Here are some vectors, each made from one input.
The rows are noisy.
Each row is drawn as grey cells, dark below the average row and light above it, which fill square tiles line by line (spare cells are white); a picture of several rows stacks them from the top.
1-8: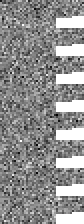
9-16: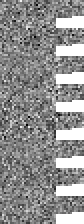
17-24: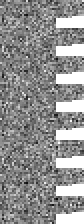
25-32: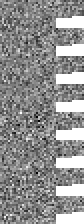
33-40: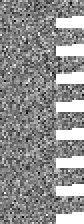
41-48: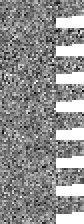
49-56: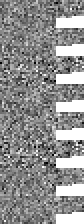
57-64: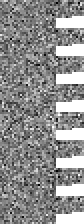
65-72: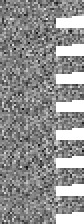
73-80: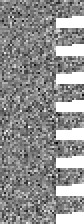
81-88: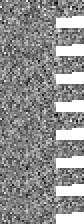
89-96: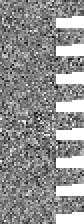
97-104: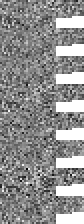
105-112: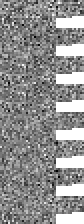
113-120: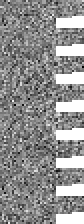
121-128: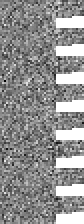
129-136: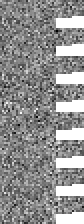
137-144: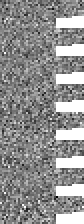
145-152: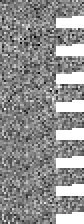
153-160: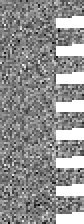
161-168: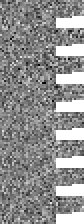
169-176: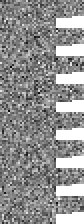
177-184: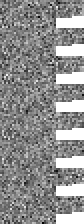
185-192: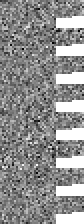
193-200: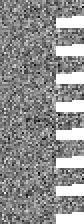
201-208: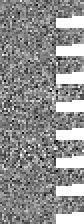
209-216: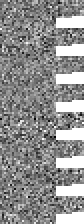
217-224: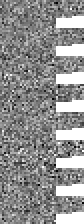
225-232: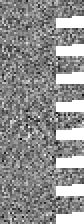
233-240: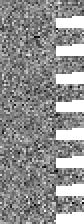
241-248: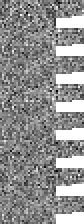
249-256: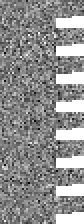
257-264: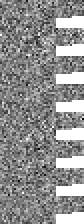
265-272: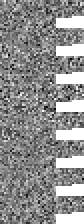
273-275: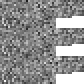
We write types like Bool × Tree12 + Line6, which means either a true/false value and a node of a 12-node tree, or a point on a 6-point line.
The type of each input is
List2(Line3 × Line4) + Tree13.
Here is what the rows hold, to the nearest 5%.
About 45% of them hold a node of a 13-node tree. The rest are lists of up to two items, each a point on a 3-point line and a point on a 4-point line: a few of all rows are empty, 20% hold one and 35% two.
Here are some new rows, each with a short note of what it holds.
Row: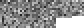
a list of two items
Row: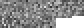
a node of a 13-node tree
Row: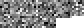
the empty list
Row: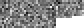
a list of two items
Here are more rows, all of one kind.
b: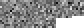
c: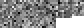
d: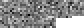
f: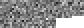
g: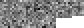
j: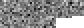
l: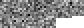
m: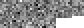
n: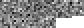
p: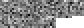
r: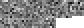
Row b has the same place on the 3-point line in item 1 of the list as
f and r.
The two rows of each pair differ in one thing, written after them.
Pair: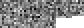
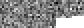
the place on the 3-point line in item 1 of the list
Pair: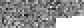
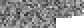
the place on the 4-point line in item 1 of the list
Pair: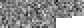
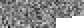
the place on the 4-point line in item 2 of the list
